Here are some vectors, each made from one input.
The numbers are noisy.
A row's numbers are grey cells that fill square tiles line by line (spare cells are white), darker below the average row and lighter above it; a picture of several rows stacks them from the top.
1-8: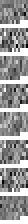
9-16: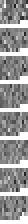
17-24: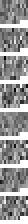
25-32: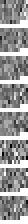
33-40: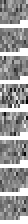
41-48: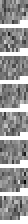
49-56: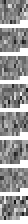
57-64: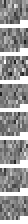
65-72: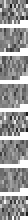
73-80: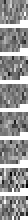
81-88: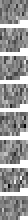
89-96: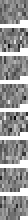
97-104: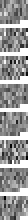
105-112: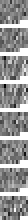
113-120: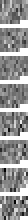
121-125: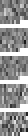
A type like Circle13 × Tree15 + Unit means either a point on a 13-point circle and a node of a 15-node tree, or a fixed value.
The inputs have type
Line4 + List2(Line8).
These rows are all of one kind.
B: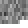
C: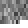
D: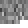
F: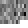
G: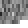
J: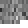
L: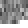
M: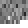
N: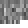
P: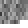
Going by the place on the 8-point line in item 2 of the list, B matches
C, G and P.
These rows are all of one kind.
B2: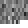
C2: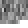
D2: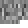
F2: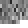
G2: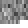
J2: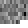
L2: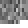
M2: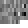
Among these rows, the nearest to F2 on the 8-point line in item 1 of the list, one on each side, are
C2 and D2.
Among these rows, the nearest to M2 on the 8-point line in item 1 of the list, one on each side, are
G2 and J2.
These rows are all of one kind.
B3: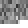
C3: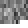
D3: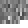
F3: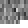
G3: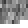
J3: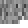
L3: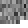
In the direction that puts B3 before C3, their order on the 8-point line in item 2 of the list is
F3, G3, B3, C3, L3, J3, D3.
